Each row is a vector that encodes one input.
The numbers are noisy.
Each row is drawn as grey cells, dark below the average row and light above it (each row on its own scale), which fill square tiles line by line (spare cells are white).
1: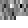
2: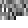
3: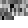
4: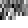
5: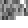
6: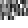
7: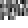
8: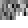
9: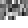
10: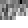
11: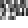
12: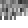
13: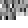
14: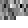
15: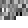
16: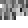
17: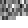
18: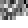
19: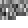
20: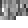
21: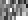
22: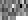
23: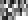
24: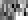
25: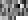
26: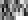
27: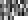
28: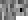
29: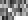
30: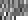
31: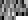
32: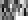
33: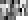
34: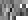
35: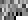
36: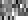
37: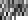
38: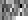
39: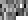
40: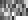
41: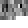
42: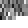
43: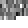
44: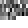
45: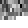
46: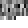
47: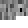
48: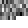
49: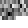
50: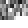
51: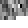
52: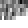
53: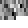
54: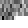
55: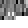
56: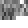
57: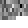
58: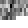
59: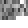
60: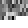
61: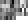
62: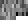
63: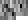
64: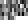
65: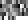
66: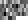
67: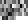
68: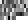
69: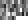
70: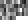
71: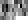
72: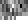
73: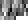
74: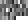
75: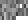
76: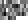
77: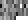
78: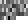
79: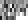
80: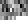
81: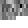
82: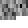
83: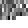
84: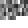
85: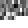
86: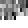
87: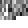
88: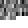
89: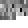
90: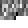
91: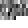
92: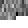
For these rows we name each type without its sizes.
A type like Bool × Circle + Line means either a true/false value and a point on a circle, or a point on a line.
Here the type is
Bool × Circle + Tree + Unit.
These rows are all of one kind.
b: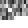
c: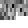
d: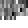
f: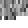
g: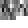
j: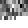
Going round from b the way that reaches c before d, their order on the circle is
b, g, f, c, d, j.
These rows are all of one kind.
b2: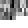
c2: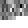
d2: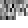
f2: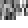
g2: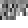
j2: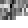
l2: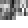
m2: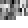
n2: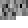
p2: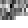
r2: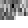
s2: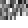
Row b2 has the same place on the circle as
l2, m2 and r2.
